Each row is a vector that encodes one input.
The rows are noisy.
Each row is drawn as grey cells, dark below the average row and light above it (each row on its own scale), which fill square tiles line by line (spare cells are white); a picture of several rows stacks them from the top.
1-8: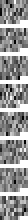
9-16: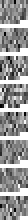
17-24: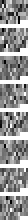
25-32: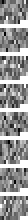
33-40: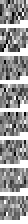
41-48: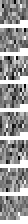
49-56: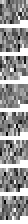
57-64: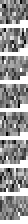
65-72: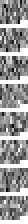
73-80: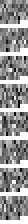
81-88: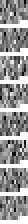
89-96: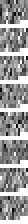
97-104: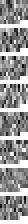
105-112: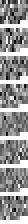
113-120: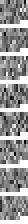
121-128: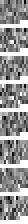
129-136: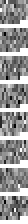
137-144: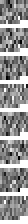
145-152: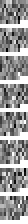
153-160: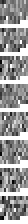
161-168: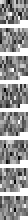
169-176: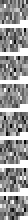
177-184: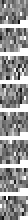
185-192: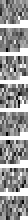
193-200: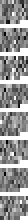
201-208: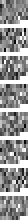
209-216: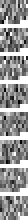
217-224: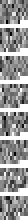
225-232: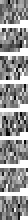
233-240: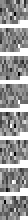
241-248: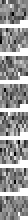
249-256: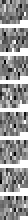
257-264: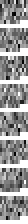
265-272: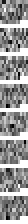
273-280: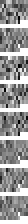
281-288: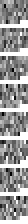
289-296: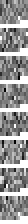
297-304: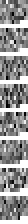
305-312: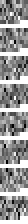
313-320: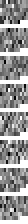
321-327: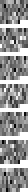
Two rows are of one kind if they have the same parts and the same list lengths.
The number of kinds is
4.
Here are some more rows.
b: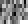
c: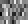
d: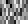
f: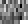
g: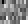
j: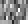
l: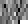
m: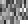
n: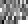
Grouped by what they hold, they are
b, c, d, m
f
g, j, n
l

